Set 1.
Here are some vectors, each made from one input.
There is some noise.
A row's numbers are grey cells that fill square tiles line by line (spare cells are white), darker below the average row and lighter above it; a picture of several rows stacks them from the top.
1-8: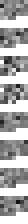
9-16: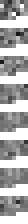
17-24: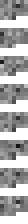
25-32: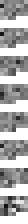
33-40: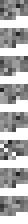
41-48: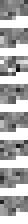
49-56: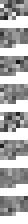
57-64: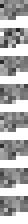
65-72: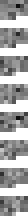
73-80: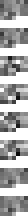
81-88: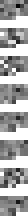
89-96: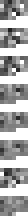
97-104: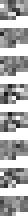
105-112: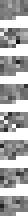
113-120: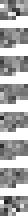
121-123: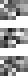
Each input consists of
either a point on a 10-point circle, or four true/false values.
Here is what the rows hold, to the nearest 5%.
About 25% of them hold a point on a 10-point circle. The rest hold four true/false values.
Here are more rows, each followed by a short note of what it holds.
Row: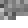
four true/false values
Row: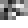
a point on a 10-point circle
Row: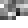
a point on a 10-point circle
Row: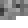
four true/false values
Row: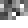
a point on a 10-point circle
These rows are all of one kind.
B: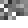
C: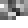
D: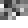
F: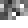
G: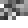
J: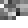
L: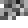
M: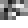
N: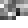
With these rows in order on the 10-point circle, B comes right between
G and J.
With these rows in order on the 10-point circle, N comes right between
C and J.
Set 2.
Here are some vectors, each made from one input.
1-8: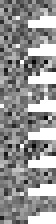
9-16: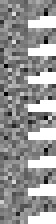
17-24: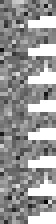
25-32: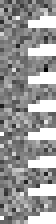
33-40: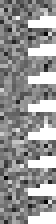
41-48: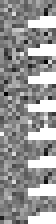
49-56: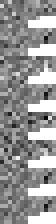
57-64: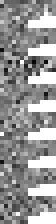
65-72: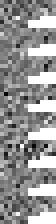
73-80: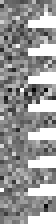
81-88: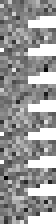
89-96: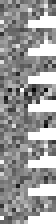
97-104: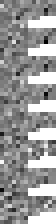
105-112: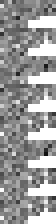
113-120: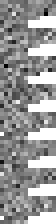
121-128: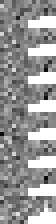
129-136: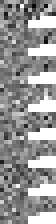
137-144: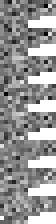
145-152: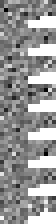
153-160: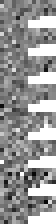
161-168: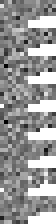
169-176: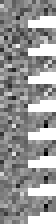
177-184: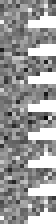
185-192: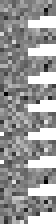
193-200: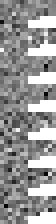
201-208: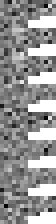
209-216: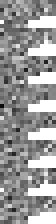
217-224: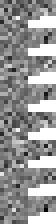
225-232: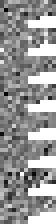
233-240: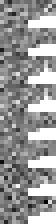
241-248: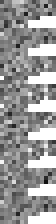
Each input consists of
either a point on a 10-point circle, or a fixed value, or three true/false values.
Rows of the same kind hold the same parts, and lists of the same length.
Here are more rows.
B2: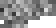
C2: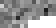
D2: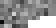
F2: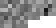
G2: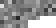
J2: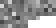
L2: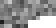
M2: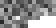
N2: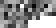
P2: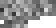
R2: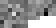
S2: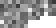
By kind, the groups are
B2, M2, P2, S2
C2, D2, F2, G2, J2, L2, R2
N2

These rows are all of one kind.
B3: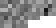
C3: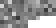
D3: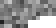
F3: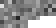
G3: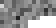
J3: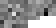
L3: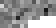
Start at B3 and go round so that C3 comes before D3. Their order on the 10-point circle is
B3, L3, G3, F3, C3, D3, J3.
